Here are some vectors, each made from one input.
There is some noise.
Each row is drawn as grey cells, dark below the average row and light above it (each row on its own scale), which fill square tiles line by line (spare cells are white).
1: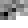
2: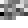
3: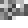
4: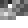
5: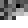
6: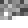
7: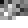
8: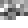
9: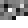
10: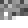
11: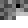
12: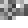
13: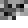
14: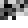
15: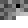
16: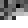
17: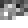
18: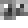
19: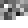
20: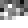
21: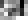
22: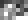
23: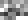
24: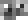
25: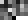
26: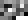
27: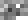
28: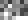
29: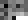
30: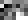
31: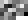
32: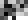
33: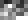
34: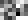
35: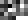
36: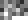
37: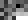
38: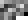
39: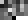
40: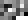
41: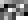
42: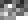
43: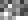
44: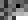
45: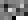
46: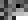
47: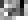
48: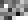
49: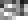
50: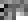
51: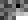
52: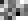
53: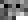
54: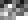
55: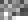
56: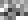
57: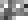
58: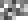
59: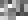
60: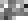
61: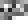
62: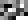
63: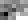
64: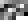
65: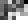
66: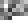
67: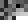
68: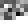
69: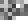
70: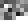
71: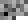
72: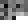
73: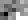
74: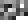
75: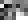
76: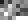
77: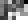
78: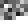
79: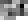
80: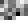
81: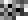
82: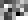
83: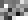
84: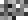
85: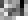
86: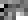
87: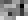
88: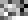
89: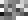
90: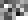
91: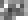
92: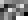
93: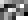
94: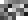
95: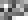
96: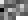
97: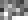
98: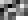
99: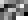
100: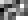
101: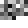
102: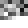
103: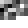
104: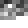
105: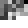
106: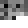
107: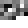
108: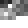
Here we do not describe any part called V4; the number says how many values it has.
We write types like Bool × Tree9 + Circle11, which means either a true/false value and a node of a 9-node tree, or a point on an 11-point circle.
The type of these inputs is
(Bool × Bool × Bool + Label7) × V4.
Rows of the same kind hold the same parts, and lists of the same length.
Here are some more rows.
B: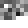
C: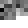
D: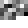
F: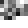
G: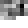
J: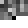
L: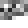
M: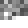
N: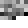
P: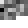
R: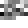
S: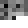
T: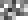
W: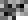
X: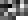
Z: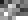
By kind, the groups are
B, C, D, F, J, L, M, P, S, X, Z
G, N, R, T, W

